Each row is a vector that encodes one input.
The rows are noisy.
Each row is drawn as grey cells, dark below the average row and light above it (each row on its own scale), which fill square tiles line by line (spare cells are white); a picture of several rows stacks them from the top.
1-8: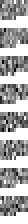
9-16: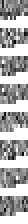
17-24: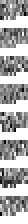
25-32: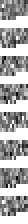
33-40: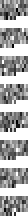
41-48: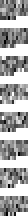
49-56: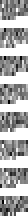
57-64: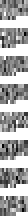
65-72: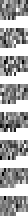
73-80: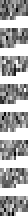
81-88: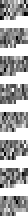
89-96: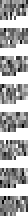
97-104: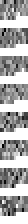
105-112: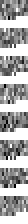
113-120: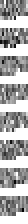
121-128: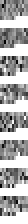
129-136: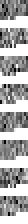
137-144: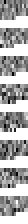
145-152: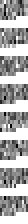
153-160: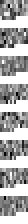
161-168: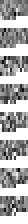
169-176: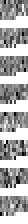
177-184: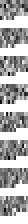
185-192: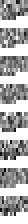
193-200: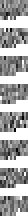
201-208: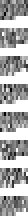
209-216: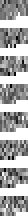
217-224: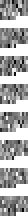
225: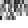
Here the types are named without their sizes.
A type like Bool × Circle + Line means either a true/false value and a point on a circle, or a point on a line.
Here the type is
(Bool × Bool × Bool + Line) × Tree + Label × Label.
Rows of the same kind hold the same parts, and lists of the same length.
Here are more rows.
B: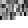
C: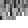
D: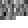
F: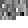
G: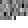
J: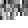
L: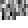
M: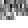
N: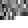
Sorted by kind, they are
B, C, D, J, M, N
F, L
G

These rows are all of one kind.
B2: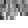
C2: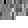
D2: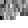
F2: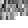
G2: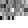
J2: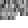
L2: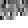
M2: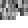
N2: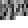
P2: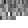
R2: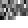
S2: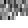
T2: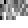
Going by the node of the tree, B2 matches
D2 and T2.
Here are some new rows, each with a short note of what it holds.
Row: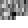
two labels
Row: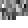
two labels
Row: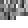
a point on a line and a node of a tree
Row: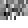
a point on a line and a node of a tree
